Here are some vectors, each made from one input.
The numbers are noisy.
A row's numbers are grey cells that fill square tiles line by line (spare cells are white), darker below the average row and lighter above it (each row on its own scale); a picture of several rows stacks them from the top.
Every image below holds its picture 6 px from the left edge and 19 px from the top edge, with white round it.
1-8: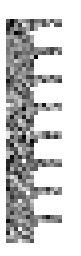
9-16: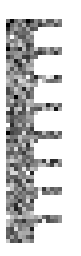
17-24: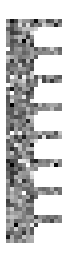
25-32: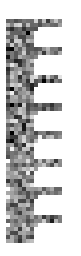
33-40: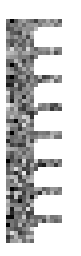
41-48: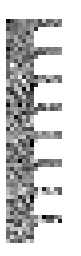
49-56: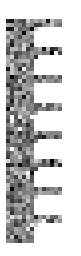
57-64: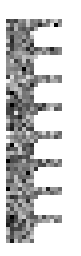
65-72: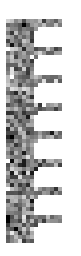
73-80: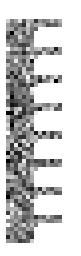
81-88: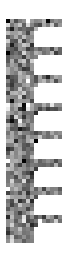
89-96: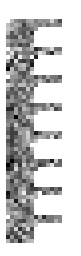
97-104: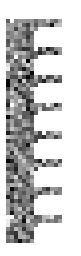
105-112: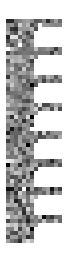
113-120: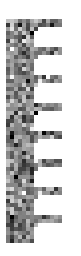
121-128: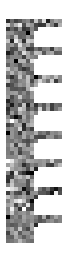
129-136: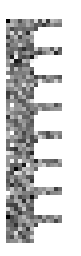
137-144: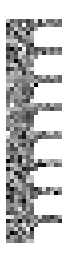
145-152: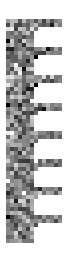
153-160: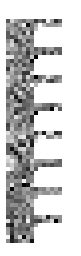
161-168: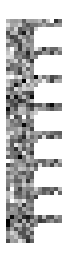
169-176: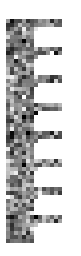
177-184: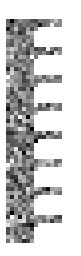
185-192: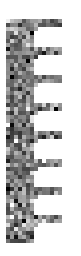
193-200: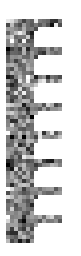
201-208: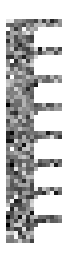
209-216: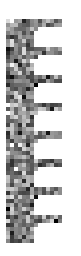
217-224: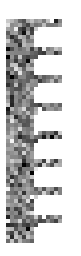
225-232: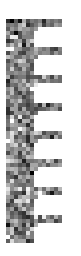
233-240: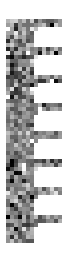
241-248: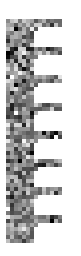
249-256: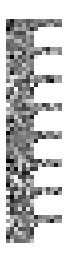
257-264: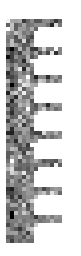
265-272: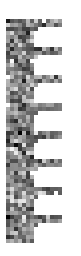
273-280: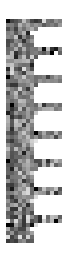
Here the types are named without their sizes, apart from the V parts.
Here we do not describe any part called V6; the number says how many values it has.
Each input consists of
a point on a line and a value of V6, together with either two labels, or a point on a line and a true/false value.
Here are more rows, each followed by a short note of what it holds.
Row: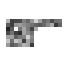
a point on each of two lines, a true/false value and a value of V6
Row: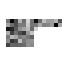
a point on each of two lines, a true/false value and a value of V6
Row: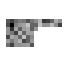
a point on each of two lines, a true/false value and a value of V6
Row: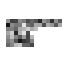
a point on each of two lines, a true/false value and a value of V6
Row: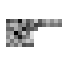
a point on each of two lines, a true/false value and a value of V6
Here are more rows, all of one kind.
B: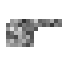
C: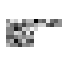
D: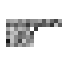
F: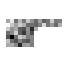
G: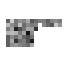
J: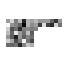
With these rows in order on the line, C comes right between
D and G.
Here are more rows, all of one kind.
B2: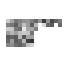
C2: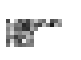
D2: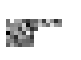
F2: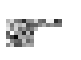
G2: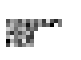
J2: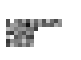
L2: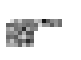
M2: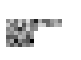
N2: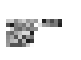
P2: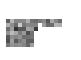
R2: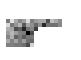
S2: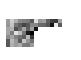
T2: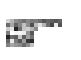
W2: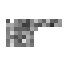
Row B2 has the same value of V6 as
D2, F2 and N2.
